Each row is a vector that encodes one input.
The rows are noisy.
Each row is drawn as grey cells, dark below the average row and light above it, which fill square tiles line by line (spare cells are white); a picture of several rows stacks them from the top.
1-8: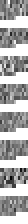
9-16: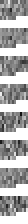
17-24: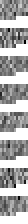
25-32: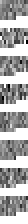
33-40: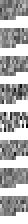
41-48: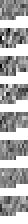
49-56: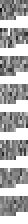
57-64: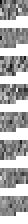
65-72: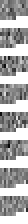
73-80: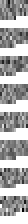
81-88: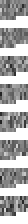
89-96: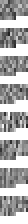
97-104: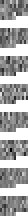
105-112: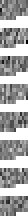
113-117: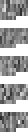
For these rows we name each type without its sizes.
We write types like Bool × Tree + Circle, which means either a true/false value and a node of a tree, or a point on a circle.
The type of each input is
Bool × Bool × Bool × Bool × Circle + Label.
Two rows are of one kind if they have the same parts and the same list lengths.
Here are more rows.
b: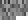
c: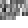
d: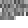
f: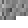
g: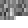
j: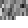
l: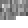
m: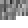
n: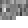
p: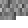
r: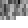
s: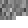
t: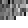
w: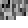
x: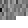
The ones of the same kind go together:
b, g, r, t, w
c, d, f, j, l, m, n, p, s, x

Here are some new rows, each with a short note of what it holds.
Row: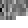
a point on a circle and four true/false values
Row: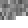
a point on a circle and four true/false values
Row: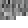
a label
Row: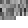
a point on a circle and four true/false values
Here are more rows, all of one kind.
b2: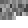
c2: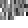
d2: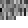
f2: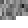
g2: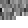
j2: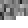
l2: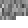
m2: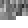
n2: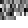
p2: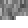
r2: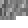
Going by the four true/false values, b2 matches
g2 and n2.
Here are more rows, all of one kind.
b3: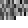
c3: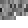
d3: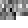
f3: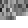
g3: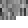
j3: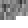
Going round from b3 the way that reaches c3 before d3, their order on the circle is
b3, j3, c3, f3, g3, d3.
